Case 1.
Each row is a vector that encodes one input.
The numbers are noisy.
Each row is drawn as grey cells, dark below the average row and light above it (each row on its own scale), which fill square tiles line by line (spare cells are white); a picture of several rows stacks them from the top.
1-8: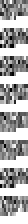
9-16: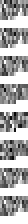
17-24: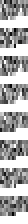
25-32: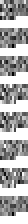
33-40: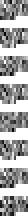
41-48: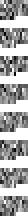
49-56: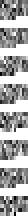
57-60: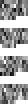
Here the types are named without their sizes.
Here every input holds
a point on a line.
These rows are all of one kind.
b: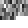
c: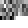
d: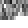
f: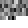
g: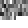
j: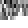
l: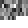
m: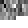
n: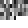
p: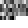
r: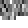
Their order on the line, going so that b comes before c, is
j, d, b, c, p, f, l, m, r, g, n.
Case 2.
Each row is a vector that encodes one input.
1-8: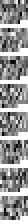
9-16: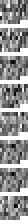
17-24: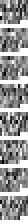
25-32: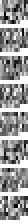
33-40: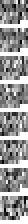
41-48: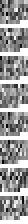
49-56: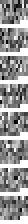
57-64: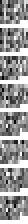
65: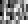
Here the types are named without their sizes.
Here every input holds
four true/false values.
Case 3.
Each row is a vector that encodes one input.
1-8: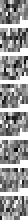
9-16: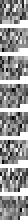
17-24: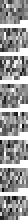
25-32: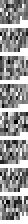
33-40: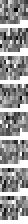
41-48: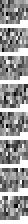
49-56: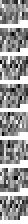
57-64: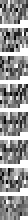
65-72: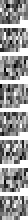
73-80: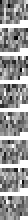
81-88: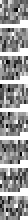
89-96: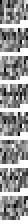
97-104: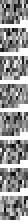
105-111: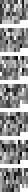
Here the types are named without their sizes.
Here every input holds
four true/false values.
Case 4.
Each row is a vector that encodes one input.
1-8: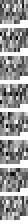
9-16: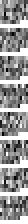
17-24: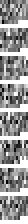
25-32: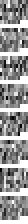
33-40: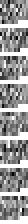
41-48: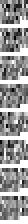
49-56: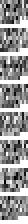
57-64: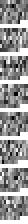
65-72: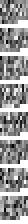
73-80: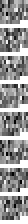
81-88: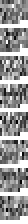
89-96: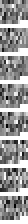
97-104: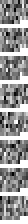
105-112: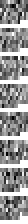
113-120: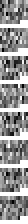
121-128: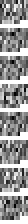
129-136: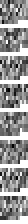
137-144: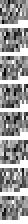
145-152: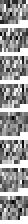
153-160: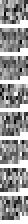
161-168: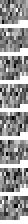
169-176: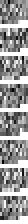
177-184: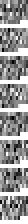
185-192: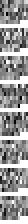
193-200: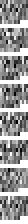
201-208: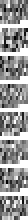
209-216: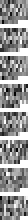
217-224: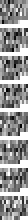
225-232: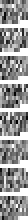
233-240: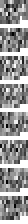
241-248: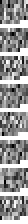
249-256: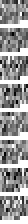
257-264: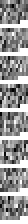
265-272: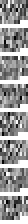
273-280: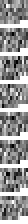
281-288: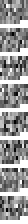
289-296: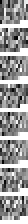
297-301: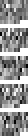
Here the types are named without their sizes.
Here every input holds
four true/false values.
